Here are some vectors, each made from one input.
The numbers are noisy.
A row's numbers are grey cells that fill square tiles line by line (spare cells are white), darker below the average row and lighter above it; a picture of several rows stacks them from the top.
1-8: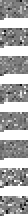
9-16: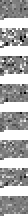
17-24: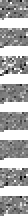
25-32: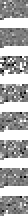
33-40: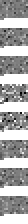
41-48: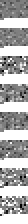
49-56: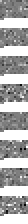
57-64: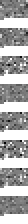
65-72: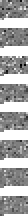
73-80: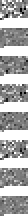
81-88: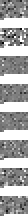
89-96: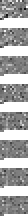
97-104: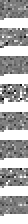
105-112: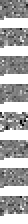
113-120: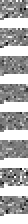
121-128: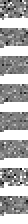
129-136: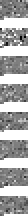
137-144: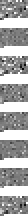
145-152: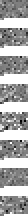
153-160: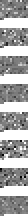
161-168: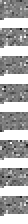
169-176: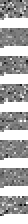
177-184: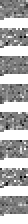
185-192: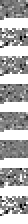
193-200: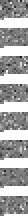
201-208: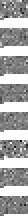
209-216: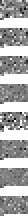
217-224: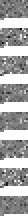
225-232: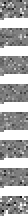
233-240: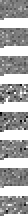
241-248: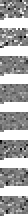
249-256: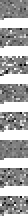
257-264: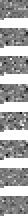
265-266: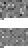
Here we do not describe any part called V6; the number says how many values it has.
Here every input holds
a list of up to three items, each a true/false value and a value of V6.
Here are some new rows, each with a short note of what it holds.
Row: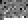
the empty list
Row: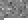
a list of three items
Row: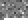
a list of three items
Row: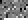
the empty list
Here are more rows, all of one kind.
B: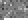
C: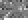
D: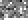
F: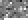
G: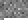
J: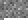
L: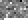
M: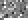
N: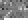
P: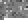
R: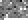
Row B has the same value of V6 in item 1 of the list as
C, N and P.
